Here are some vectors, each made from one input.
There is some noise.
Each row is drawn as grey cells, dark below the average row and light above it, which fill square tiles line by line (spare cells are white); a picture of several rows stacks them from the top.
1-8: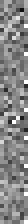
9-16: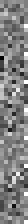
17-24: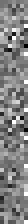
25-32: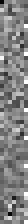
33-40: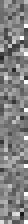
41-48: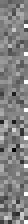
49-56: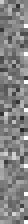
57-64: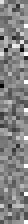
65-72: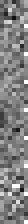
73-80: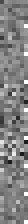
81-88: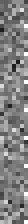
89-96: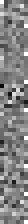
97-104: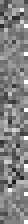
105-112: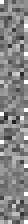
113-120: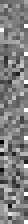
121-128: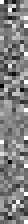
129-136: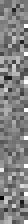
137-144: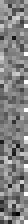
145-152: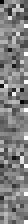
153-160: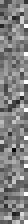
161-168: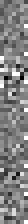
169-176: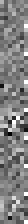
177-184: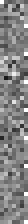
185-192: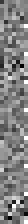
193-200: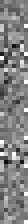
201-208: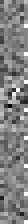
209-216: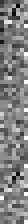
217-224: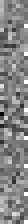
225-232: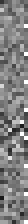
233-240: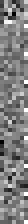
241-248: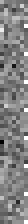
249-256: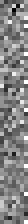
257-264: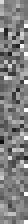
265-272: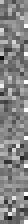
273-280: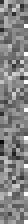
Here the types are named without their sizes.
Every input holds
a point on a line, together with either a point on a line, or a node of a tree.
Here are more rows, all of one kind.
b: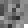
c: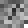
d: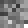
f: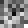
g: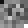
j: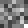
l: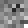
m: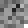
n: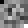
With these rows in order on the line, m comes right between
b and n.
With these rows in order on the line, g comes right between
d and n.
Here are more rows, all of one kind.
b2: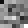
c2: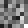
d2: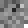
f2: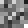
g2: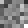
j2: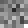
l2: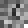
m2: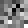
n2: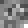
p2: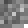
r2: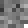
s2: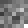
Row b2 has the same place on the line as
p2 and s2.
